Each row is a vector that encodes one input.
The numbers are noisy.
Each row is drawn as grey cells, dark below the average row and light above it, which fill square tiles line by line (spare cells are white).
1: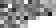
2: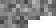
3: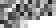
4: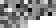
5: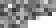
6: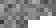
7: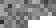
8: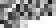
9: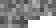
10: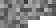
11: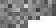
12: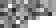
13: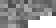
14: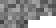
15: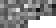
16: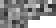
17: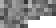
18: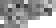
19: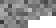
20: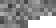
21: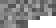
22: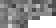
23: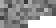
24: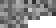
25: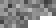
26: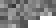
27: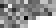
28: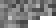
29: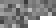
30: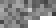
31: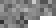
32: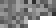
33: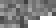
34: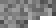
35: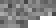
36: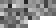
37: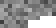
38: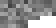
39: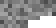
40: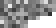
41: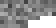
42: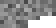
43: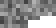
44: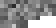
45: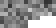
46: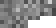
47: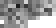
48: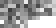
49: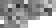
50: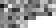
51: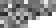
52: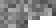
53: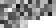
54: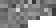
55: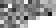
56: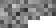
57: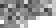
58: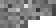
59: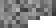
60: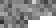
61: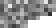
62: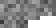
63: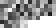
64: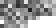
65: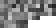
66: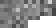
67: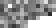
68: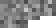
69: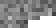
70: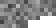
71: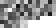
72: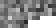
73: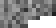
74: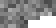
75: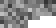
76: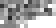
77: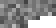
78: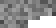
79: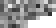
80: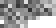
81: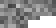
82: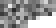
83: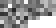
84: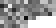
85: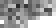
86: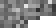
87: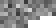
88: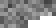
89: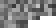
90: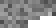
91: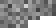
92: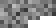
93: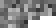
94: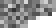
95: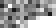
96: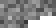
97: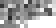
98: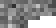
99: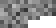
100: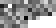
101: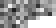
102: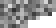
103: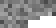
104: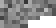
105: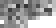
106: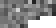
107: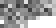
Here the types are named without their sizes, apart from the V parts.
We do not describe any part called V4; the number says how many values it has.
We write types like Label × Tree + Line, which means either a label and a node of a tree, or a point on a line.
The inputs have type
(Bool × Bool × Bool + V4) × Label + List(Line).
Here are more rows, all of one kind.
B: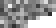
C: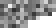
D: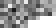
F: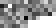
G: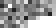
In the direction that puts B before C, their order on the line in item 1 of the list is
B, C, D, G, F.
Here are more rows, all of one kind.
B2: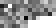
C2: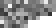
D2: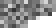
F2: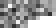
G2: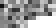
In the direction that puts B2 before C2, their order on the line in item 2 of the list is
G2, B2, F2, C2, D2.
